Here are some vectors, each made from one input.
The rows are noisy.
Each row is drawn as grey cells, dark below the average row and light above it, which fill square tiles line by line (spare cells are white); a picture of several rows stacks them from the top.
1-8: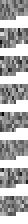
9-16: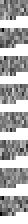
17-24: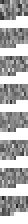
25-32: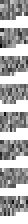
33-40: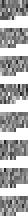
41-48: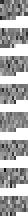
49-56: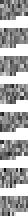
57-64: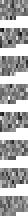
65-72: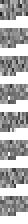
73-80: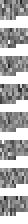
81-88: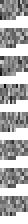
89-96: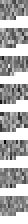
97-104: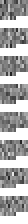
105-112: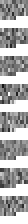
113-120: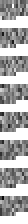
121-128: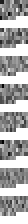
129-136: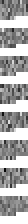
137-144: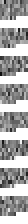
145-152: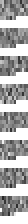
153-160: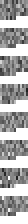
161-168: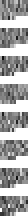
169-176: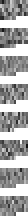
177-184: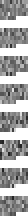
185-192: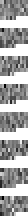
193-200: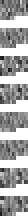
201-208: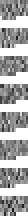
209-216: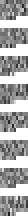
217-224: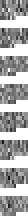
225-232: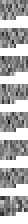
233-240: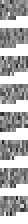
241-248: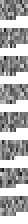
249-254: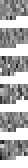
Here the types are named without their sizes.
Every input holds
either a label and a true/false value, or a point on a line.
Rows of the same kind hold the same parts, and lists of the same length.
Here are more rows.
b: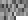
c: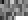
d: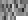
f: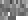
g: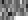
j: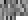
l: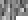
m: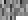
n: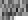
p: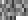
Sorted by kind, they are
b, d, f, j, l, m, p
c, g, n

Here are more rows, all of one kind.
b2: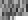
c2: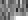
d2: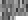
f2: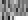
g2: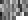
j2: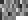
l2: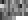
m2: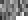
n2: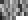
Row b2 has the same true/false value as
c2, d2 and f2.
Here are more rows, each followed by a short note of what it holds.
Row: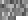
a point on a line
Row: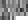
a label and a true/false value
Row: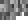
a label and a true/false value
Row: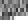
a label and a true/false value
